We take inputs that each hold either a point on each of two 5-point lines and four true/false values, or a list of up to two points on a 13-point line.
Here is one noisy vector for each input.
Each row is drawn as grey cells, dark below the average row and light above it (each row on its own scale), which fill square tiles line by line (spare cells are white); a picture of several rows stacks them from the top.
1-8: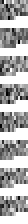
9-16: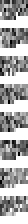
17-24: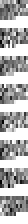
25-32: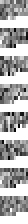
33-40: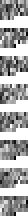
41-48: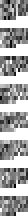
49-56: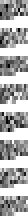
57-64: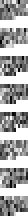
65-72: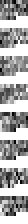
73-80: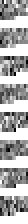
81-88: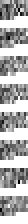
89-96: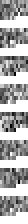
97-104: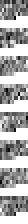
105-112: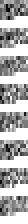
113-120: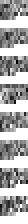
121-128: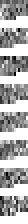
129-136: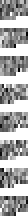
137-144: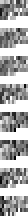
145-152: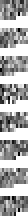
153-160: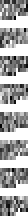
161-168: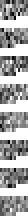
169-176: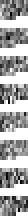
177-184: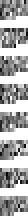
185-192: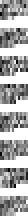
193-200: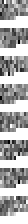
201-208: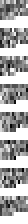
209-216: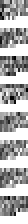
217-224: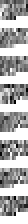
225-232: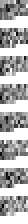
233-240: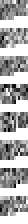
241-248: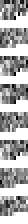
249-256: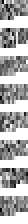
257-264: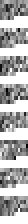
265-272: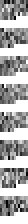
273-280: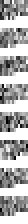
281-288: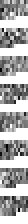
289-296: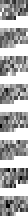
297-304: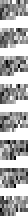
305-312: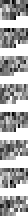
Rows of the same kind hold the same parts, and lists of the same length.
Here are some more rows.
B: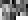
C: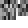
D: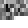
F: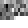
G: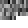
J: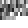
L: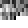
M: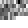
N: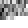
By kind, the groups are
B, L
C
D, F, J, M, N
G

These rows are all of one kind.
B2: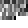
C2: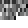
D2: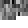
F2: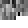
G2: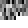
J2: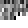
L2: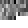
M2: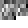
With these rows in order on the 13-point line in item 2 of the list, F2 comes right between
G2 and M2.
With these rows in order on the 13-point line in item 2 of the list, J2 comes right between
L2 and M2.
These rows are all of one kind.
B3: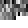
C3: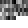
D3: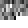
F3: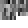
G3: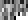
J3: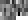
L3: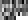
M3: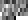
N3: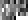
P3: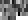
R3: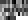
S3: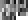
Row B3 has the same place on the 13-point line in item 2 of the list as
D3, G3 and L3.
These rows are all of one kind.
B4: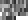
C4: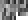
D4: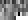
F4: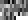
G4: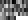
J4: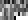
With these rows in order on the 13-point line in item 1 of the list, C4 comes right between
B4 and F4.
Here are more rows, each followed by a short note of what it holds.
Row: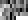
a list of one item
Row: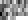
a point on each of two 5-point lines and four true/false values
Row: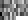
a point on each of two 5-point lines and four true/false values
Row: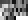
a list of one item
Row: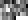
a list of one item
